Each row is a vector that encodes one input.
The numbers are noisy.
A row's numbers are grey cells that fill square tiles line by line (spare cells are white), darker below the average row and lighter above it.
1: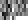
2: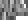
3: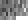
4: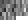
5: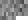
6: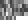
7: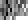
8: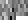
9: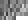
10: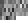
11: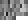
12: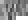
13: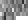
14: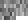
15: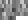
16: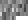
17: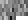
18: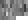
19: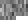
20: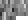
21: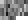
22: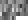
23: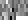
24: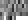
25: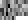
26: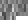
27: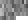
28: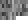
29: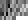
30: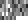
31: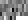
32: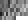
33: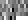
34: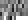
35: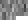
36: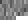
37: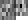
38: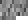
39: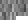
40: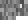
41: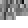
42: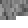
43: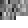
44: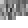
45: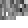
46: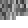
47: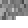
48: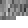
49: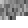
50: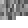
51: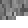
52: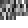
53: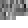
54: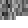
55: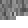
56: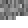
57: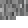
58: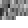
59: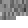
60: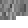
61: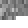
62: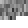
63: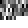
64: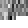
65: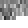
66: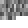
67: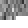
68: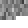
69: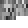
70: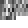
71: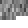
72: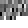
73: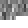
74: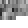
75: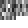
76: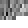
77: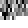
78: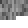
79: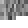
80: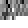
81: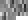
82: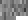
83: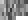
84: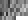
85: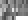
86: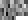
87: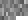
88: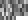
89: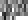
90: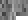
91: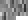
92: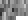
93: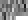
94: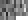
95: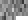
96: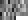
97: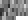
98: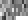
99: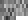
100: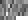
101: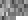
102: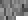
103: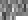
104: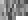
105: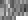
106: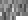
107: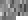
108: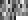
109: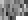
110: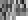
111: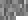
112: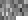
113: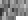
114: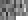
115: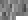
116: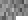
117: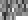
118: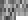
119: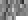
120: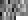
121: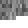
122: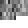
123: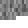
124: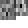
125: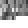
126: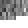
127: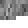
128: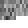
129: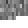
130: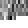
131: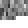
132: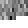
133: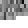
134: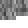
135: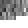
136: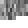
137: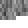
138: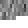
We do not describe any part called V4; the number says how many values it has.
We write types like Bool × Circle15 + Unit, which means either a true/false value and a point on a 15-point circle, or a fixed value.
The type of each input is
Line5 + List2(Bool × V4).
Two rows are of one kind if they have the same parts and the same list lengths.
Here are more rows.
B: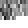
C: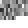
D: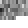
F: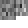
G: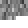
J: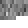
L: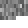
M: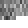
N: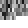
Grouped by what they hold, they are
B, M
C, D, F
G, L
J, N

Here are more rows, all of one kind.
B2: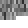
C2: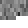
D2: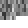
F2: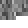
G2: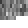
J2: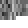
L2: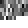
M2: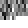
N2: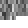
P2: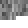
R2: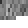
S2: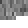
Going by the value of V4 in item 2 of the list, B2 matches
D2 and M2.
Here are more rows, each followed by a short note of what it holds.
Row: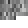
a point on a 5-point line
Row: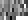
a point on a 5-point line
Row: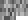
the empty list
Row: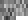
the empty list
